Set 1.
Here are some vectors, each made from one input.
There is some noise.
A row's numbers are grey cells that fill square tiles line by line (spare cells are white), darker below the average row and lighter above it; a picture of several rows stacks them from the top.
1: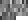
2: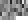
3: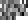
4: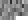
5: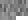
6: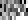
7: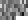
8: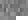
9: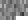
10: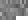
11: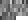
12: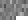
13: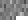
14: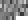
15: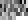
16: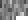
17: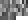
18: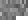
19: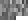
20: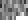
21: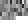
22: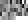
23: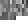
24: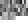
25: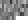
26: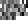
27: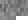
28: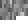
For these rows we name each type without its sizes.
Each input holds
a point on a line.
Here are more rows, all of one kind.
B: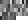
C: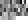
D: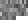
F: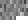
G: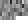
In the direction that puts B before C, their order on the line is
B, F, D, C, G.
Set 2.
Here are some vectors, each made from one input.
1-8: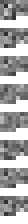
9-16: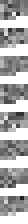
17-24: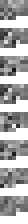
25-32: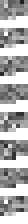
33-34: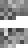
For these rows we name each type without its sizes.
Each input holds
a point on each of two lines.
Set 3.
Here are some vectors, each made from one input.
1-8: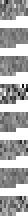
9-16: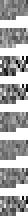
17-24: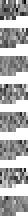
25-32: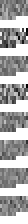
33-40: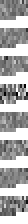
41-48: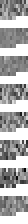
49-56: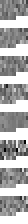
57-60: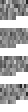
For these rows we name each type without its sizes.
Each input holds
either a fixed value, or a node of a tree.
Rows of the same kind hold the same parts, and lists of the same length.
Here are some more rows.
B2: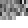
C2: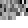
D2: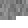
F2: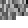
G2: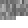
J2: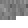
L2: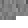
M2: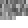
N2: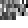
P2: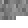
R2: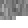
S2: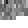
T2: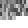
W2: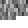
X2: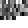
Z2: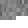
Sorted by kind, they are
B2, C2, D2, F2, G2, J2, L2, M2, N2, P2, R2, S2, T2, W2, Z2
X2

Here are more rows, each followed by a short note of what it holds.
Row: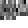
a fixed value
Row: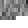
a node of a tree
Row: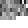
a node of a tree
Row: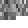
a node of a tree
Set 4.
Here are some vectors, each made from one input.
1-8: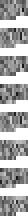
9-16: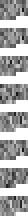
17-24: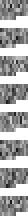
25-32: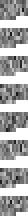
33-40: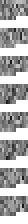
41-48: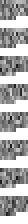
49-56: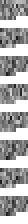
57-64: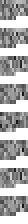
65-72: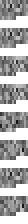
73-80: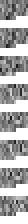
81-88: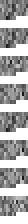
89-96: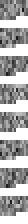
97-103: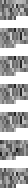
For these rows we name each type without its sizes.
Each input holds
a label.
